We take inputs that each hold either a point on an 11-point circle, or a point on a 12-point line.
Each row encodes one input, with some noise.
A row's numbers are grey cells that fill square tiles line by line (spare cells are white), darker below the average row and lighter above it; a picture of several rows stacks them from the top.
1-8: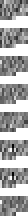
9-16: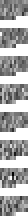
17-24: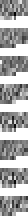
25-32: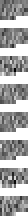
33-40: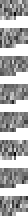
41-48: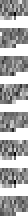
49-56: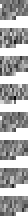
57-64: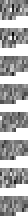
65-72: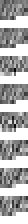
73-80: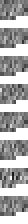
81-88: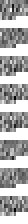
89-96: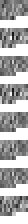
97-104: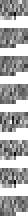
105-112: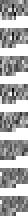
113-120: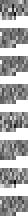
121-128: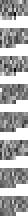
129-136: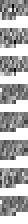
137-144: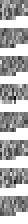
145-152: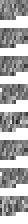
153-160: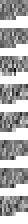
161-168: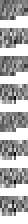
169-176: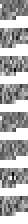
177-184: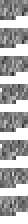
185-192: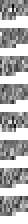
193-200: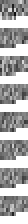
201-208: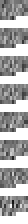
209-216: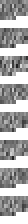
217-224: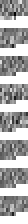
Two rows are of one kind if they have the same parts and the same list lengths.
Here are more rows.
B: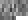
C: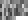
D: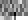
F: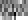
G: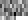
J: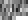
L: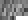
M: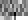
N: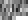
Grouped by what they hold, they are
B, L
C, D, F, G, J, M, N

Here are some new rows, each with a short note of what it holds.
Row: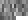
a point on a 12-point line
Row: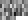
a point on an 11-point circle
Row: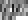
a point on an 11-point circle
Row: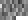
a point on a 12-point line
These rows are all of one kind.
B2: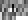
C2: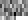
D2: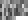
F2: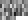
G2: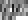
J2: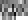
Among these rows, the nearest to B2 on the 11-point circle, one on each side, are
G2 and J2.
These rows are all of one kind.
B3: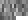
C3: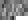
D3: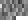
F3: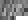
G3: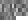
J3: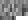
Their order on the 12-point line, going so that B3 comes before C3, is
D3, G3, B3, J3, C3, F3.
